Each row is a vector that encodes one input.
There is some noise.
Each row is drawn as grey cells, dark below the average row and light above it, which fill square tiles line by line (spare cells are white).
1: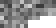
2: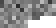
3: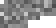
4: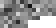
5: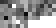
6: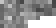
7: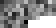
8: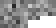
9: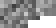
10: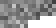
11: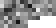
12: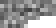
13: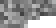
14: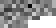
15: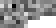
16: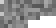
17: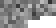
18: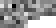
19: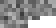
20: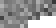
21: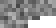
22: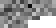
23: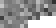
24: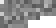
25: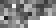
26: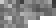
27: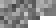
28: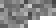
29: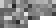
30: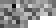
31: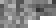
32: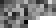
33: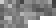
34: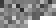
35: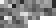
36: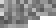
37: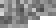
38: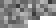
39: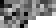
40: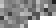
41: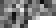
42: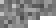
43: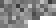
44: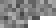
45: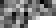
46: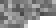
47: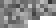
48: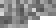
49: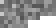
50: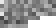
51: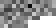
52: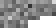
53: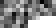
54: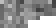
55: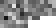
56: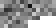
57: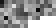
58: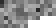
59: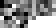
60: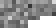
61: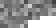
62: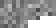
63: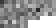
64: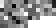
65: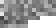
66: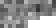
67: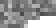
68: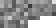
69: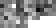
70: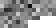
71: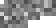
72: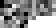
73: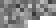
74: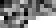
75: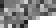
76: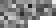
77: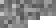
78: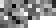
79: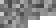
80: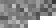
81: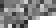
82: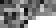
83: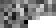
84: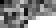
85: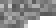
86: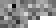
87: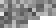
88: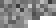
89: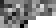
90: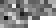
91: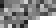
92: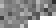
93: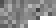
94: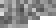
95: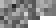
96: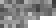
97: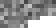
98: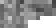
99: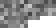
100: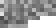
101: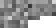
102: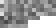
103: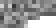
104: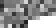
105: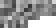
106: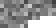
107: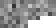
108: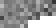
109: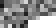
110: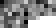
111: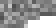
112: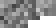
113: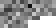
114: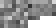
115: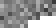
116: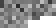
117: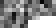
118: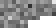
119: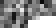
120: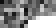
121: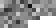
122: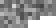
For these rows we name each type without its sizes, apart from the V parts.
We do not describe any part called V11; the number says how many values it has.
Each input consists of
either a label, or a true/false value and a value of V11.
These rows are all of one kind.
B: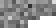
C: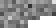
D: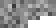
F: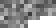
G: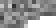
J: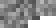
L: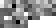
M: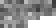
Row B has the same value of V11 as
C and L.
